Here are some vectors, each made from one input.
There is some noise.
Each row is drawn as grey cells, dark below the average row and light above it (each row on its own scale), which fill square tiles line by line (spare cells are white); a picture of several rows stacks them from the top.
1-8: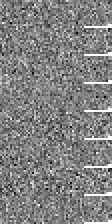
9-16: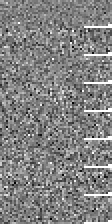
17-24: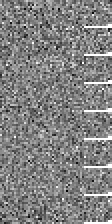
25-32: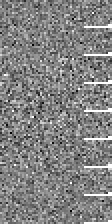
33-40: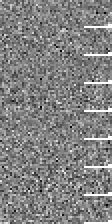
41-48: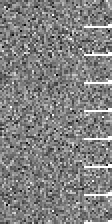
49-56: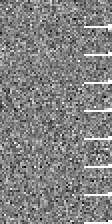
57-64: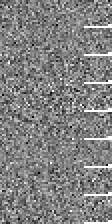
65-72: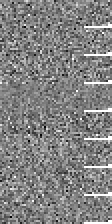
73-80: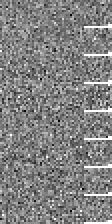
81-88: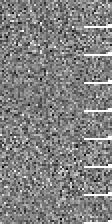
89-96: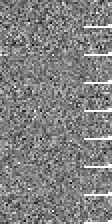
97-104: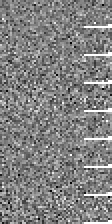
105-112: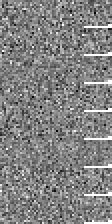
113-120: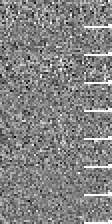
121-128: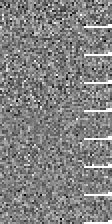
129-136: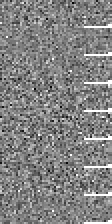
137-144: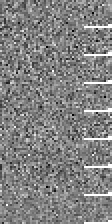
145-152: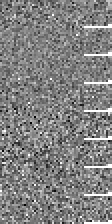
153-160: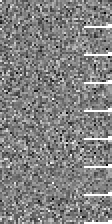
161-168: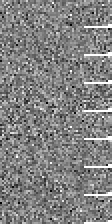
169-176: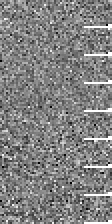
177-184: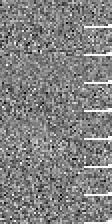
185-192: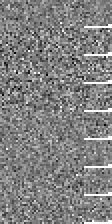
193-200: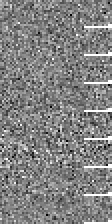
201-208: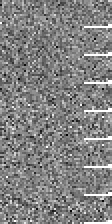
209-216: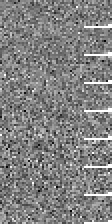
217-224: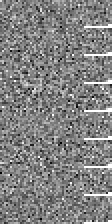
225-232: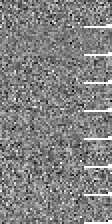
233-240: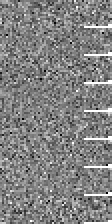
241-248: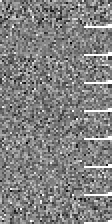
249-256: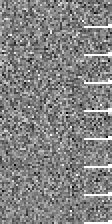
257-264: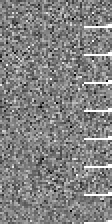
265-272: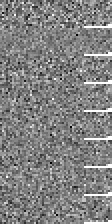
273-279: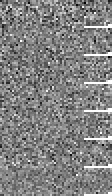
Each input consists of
a point on a 9-point circle and a point on an 11-point line.
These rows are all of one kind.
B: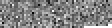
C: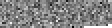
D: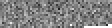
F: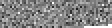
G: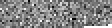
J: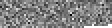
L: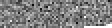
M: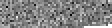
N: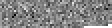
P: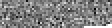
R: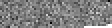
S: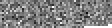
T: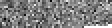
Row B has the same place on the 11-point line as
J, N and S.
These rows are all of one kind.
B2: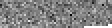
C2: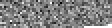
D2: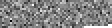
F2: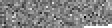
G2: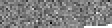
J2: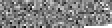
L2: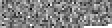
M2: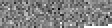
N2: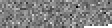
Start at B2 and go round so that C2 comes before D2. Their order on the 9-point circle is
B2, N2, J2, F2, C2, M2, G2, L2, D2.
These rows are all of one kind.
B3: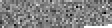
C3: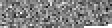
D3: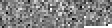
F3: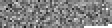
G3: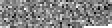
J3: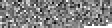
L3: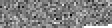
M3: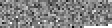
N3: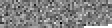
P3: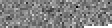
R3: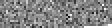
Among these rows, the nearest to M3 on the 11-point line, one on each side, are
J3 and P3.
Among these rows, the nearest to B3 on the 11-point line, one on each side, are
D3 and N3.
